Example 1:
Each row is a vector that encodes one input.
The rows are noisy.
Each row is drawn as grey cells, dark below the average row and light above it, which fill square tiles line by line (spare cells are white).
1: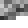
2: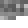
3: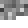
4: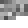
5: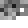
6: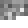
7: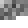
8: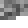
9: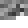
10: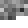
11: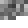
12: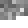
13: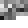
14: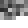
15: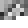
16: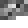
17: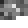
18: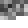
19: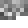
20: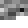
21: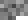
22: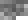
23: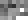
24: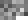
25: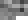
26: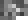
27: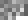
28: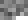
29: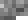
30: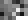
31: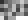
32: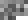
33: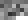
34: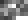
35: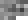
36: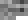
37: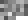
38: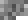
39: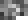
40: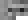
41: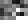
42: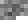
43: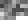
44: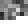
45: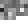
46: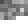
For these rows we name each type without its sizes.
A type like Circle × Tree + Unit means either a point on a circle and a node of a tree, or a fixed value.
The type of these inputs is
List(Line).
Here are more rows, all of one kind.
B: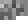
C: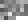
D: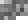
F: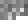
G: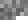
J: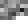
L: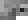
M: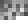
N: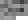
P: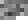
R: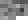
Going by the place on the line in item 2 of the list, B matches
D, G and J.
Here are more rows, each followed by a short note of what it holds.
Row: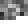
the empty list
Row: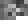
the empty list
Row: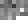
a list of one item
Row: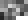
the empty list
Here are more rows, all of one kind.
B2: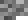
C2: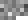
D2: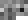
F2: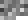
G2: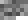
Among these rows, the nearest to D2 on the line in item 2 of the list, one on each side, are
F2 and G2.
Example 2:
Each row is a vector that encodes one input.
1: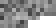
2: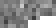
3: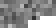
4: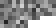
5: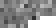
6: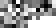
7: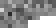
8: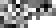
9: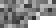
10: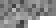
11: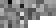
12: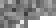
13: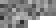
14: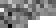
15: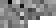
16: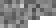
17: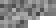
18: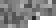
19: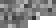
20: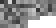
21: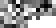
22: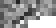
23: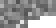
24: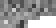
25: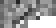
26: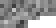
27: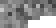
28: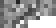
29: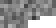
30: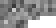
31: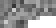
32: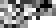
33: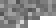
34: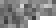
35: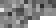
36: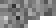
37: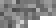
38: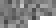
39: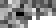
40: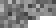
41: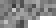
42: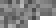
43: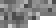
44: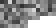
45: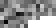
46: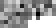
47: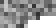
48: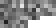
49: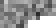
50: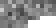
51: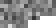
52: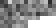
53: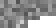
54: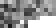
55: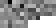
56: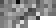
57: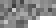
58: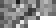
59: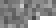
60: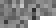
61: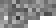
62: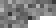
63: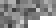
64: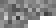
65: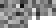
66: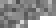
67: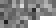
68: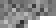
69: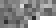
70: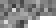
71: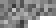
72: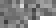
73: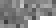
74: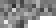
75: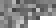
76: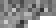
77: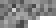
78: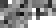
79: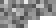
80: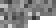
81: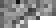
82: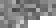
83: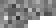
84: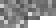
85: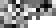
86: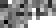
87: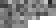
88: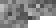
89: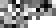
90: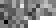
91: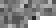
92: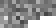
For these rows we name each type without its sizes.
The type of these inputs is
Bool × Label + Unit.
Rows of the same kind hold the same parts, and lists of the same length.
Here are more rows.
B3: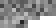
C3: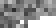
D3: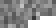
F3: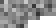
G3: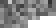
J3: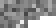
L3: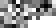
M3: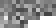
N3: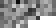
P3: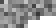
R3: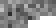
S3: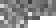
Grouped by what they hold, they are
B3, C3, D3, F3, G3, J3, M3, N3, P3, R3, S3
L3

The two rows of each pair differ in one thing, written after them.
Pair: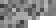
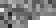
the label
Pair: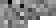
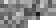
the label
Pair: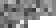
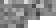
the label
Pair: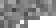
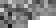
the label
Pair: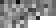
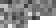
the label
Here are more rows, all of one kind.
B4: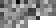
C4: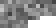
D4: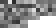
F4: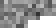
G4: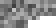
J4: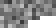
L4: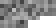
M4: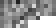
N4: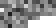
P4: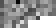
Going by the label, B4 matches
M4 and P4.
